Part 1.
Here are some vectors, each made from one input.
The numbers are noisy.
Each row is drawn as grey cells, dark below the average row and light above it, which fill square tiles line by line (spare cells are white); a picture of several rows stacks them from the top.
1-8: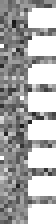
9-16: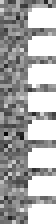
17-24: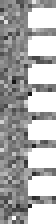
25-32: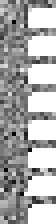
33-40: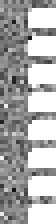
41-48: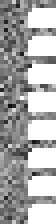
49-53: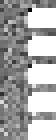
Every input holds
one of 7 labels and a point on a 6-point line.
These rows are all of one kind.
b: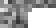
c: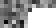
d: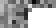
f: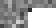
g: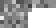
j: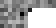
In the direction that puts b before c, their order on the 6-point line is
d, b, c, g, f, j.
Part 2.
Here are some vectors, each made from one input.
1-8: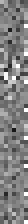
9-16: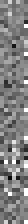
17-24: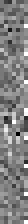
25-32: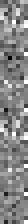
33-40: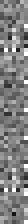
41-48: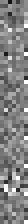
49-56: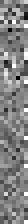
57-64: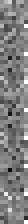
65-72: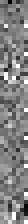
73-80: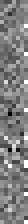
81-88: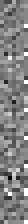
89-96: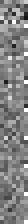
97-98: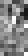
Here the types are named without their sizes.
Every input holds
either a label, or four true/false values.
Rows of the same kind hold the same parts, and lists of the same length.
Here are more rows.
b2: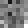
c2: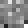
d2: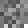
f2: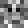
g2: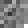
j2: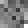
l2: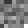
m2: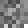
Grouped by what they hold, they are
b2, c2, d2, g2, j2, l2, m2
f2

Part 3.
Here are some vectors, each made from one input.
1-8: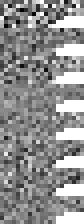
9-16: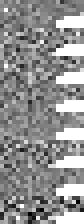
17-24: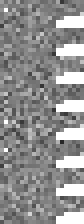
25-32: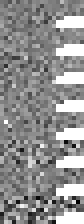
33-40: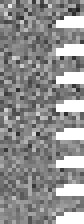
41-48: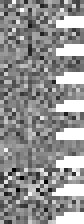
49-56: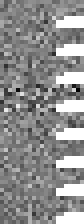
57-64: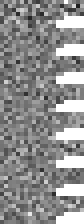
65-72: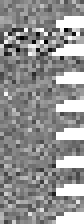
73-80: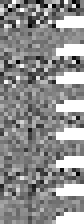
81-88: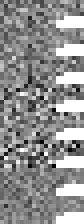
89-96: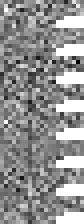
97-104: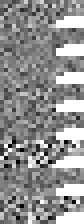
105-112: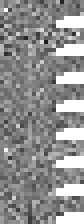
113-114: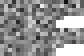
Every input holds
a list of up to two points on a 9-point circle.
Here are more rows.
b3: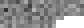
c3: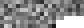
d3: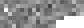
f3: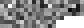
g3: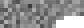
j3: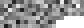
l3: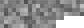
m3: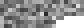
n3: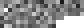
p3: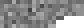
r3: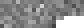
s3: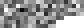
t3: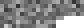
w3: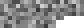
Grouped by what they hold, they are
b3, d3, g3, j3, l3, m3, p3, s3, w3
c3, n3, r3, t3
f3

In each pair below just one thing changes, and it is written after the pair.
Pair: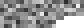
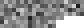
the place on the 9-point circle in item 1 of the list
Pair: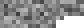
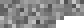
the place on the 9-point circle in item 2 of the list
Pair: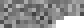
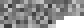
the place on the 9-point circle in item 2 of the list
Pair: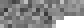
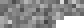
the place on the 9-point circle in item 1 of the list
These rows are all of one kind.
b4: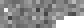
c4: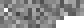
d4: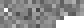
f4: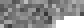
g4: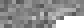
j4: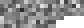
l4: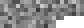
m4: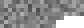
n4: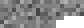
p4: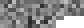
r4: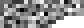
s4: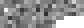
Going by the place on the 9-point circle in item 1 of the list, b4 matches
c4, d4 and s4.
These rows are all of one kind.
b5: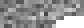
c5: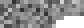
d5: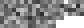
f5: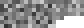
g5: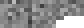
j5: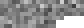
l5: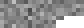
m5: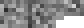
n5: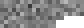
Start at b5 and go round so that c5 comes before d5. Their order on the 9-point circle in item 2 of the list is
b5, c5, j5, n5, d5, f5, l5, m5, g5.
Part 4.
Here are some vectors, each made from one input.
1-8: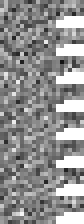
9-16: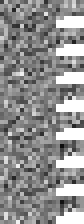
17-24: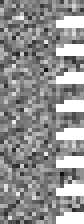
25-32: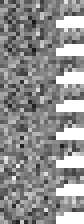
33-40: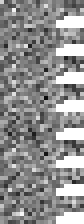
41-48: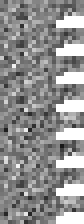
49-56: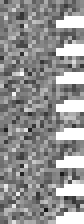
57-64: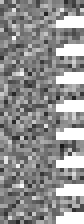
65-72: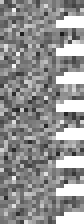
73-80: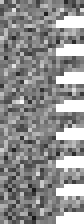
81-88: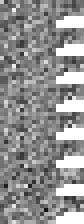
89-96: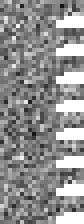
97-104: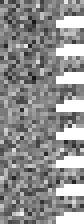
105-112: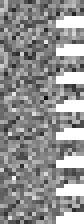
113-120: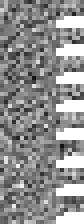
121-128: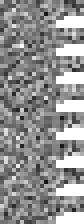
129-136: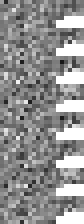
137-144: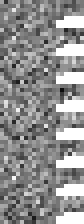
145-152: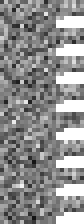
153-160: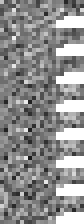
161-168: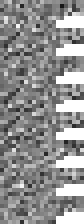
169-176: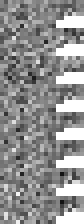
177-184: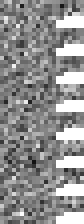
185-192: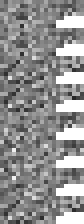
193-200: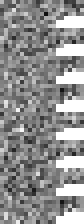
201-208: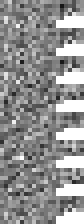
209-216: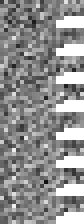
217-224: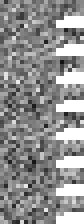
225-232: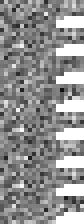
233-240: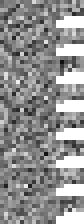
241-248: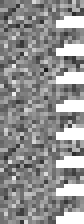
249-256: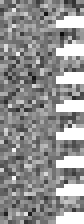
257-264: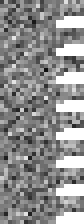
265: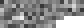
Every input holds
either one of 6 labels, or a point on a 10-point line.
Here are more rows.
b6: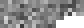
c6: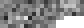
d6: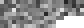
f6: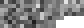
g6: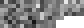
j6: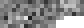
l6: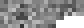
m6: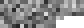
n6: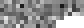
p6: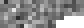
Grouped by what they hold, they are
b6, d6, l6, n6, p6
c6, f6, g6, j6, m6

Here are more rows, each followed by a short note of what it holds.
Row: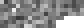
a point on a 10-point line
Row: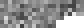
a point on a 10-point line
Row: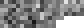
one of 6 labels
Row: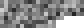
one of 6 labels
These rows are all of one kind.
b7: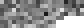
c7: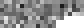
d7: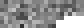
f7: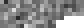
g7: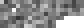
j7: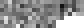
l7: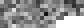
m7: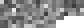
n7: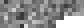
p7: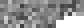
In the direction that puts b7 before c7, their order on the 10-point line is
l7, b7, m7, g7, f7, n7, d7, p7, j7, c7.
